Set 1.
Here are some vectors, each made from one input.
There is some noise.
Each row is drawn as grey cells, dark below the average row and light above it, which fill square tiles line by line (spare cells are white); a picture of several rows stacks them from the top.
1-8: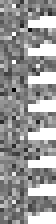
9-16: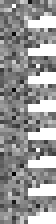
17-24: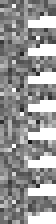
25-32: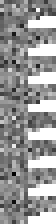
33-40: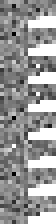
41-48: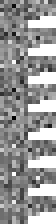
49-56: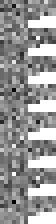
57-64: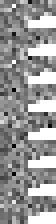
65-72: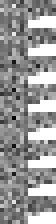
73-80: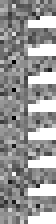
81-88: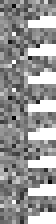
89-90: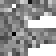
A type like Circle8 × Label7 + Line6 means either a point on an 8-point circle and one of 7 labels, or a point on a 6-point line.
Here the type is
Bool × Tree11.
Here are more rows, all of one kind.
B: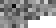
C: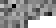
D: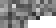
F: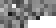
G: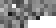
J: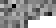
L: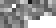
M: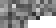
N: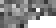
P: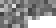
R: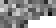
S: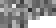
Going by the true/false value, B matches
C and J.
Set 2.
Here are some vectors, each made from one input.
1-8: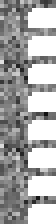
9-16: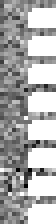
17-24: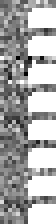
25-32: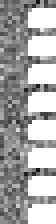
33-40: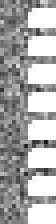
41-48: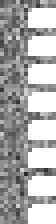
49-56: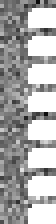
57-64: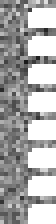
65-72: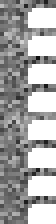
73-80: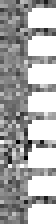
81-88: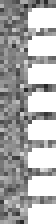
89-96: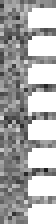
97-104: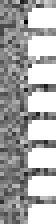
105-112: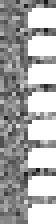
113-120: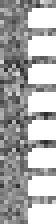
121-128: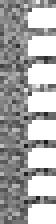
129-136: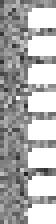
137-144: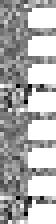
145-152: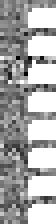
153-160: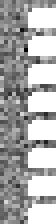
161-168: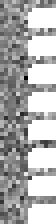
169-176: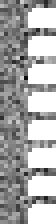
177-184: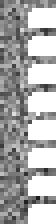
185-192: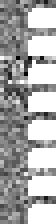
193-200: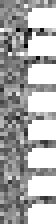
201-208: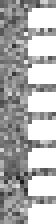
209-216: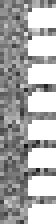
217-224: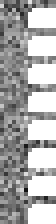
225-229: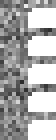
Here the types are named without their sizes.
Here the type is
List(Line).
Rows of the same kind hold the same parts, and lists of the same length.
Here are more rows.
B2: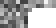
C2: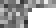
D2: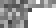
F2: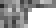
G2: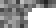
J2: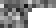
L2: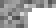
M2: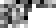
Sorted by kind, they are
B2, C2, D2, F2, L2
G2, J2
M2

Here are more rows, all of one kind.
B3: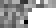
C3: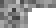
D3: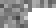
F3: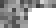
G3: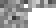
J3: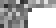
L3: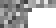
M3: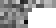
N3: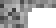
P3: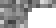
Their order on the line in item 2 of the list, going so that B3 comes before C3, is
M3, B3, N3, F3, C3, G3, L3, J3, P3, D3.
